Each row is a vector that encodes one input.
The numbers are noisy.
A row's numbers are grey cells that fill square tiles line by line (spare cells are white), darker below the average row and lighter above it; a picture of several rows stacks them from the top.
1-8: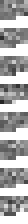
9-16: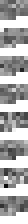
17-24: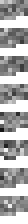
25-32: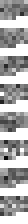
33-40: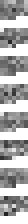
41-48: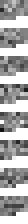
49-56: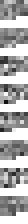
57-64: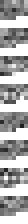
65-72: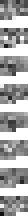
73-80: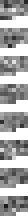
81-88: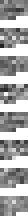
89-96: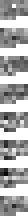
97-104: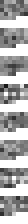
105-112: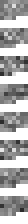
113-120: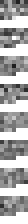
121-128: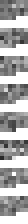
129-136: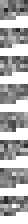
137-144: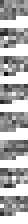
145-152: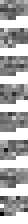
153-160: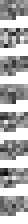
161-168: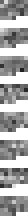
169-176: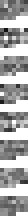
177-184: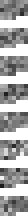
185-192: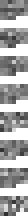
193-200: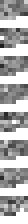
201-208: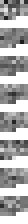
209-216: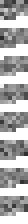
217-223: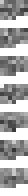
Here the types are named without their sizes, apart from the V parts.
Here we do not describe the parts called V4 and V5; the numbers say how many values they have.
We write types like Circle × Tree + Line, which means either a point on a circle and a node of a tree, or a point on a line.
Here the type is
(Bool × Bool × Bool + Label) × V5 + Tree + V4 × V4.
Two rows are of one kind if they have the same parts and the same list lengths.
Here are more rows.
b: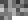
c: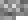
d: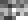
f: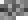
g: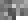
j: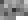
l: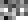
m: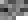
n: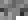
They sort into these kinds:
b
c, j
d, l
f, g, m, n

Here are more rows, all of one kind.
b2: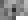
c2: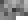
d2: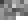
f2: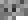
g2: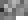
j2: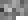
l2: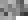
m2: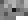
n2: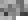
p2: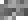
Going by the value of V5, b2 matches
c2 and m2.
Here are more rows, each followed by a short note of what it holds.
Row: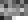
a node of a tree
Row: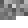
a label and a value of V5
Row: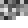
two values of V4
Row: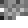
a node of a tree
